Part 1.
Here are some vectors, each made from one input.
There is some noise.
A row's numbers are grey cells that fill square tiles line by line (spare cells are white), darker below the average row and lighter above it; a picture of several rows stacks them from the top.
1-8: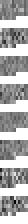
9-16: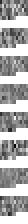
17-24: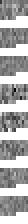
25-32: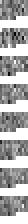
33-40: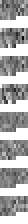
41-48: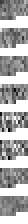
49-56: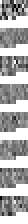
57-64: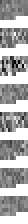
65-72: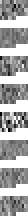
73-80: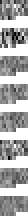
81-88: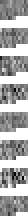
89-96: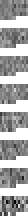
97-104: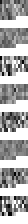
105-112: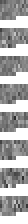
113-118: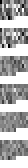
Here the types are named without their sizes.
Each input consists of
a point on a circle, together with either a fixed value, or four true/false values.
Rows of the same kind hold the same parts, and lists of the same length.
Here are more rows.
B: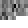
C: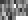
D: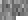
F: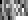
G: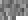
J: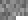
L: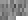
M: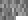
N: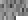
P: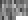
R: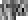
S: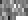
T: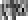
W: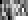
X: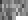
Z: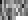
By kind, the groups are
B, C, D, F, J, L, N, P, R, S, W, X, Z
G, M, T

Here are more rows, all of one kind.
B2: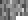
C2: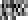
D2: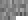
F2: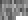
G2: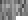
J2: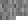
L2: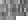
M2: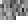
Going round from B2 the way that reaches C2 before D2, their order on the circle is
B2, C2, M2, F2, L2, G2, D2, J2.
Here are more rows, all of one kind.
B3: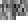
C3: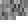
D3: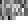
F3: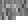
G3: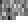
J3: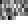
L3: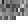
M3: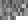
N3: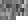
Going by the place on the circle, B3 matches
D3, J3 and M3.
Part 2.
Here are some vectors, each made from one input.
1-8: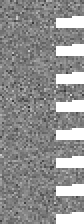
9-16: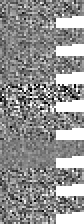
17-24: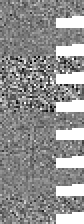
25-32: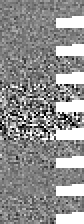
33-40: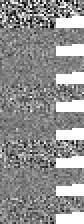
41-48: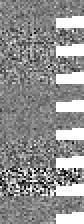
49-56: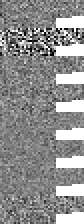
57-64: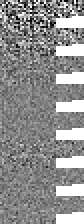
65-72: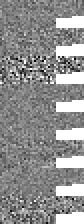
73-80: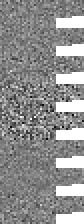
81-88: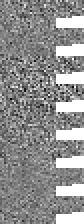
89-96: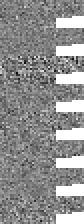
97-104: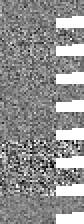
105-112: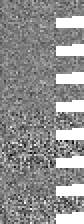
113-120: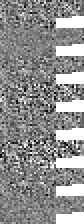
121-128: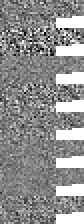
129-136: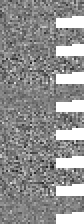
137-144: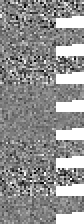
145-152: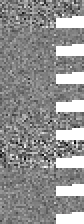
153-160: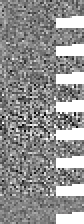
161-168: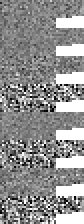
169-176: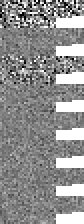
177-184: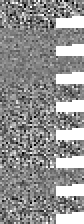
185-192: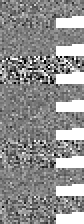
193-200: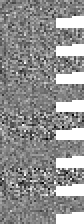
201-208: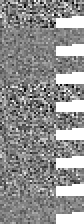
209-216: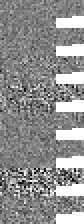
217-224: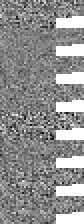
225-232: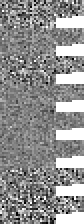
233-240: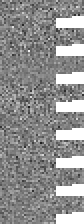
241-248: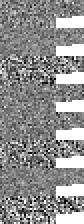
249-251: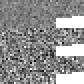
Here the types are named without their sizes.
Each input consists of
a true/false value, together with either a point on a circle, or a fixed value.
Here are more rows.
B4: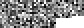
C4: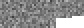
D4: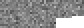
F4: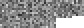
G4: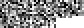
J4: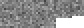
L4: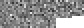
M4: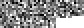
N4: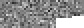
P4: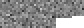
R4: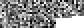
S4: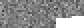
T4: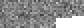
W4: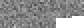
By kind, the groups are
B4, N4, P4
C4, D4, F4, G4, J4, L4, M4, R4, S4, T4, W4

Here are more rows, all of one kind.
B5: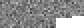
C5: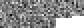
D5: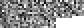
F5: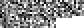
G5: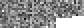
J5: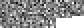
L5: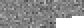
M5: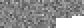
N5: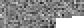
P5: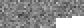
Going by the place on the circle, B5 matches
D5 and N5.
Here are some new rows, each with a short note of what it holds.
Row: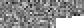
a true/false value
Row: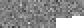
a point on a circle and a true/false value
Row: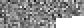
a true/false value
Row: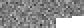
a point on a circle and a true/false value
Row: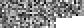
a point on a circle and a true/false value
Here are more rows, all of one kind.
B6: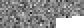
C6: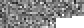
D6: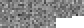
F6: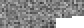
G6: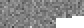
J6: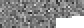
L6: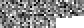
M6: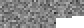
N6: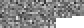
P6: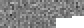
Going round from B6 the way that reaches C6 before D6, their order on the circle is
B6, J6, C6, M6, N6, P6, D6, F6, G6, L6.
